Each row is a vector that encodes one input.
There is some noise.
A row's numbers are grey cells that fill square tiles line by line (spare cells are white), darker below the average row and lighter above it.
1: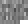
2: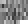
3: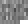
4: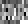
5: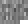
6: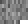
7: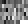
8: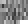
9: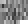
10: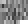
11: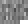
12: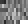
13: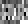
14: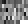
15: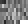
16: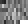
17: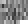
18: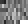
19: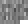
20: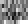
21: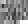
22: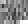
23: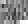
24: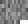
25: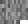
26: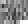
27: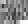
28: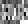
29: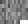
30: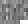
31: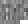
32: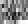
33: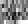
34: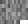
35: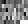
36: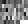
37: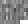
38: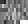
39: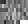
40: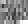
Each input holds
a point on a 7-point line.
